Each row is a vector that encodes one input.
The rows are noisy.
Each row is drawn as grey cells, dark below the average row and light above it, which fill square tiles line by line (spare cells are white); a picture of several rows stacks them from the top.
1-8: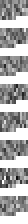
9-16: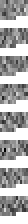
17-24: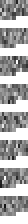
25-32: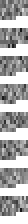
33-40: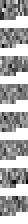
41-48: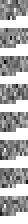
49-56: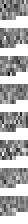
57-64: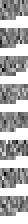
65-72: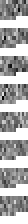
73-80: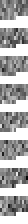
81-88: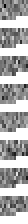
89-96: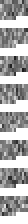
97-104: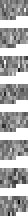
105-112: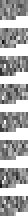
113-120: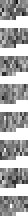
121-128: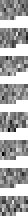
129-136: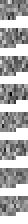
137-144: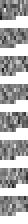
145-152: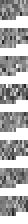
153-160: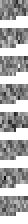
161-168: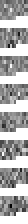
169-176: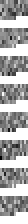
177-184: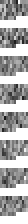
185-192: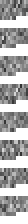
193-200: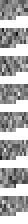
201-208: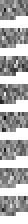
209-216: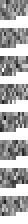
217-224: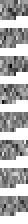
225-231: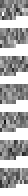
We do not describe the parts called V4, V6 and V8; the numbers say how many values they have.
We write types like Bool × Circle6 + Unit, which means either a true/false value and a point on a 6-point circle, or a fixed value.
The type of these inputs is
Bool × V6 + Line5 × V4 + Tree9 + V8.
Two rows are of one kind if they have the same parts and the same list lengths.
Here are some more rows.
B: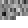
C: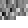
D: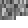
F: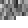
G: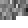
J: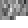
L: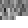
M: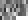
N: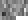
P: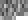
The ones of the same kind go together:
B, C, J, N, P
D
F, G
L, M

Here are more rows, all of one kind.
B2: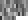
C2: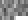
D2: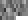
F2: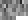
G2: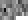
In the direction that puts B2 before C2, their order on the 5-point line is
B2, C2, D2, G2, F2.
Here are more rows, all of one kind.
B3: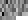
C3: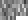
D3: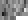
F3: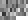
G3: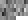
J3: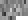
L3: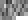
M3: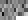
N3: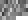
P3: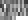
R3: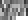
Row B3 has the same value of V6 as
D3 and G3.
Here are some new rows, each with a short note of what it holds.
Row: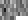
a point on a 5-point line and a value of V4
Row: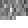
a true/false value and a value of V6
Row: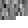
a node of a 9-node tree
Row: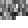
a value of V8
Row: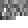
a node of a 9-node tree
